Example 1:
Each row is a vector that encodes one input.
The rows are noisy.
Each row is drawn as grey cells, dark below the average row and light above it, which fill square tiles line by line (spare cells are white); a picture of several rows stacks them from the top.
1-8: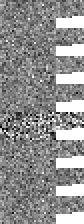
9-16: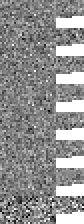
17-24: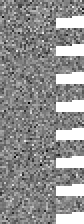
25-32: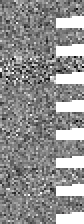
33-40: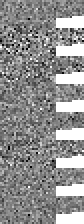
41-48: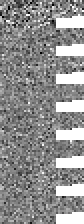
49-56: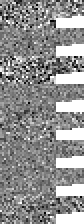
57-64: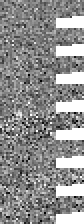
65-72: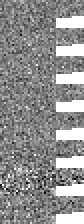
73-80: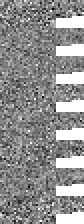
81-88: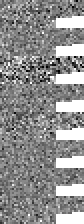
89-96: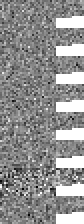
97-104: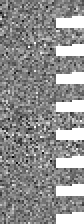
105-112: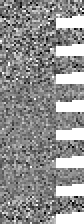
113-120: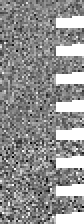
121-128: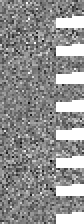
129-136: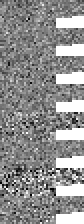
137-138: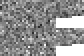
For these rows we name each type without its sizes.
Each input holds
three true/false values, together with either a point on a circle, or a point on a line.
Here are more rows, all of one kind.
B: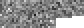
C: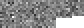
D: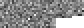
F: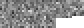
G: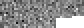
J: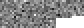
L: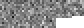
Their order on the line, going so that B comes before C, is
L, F, D, J, B, G, C.
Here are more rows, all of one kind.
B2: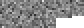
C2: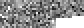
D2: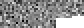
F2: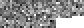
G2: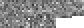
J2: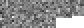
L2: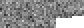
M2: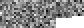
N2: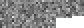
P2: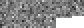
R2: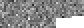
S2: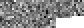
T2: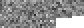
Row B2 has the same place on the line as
C2, D2 and T2.
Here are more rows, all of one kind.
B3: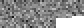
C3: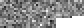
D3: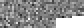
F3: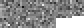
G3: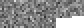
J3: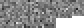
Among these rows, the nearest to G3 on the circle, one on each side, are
C3 and J3.
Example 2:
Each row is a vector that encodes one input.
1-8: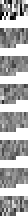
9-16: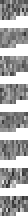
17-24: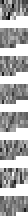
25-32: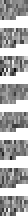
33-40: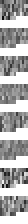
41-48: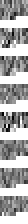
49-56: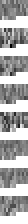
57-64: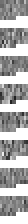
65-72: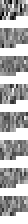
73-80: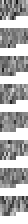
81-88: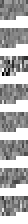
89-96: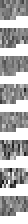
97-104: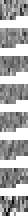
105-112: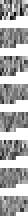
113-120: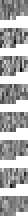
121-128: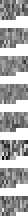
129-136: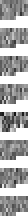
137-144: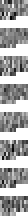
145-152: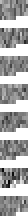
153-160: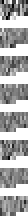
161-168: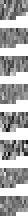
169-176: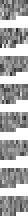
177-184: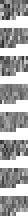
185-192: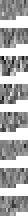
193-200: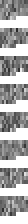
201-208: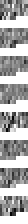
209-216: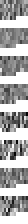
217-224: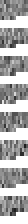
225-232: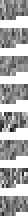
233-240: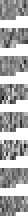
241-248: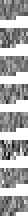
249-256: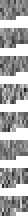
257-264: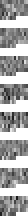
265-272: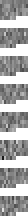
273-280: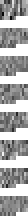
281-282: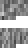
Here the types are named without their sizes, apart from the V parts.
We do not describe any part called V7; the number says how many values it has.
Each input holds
a value of V7, together with either a point on a line, or a node of a tree.
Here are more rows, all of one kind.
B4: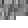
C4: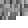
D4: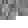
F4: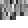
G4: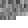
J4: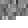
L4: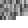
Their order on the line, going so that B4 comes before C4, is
G4, B4, L4, C4, D4, J4, F4.
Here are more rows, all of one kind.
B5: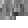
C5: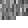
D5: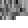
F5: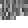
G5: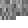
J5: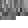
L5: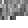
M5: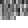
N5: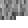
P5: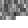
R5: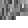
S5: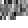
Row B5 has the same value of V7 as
D5, P5 and S5.
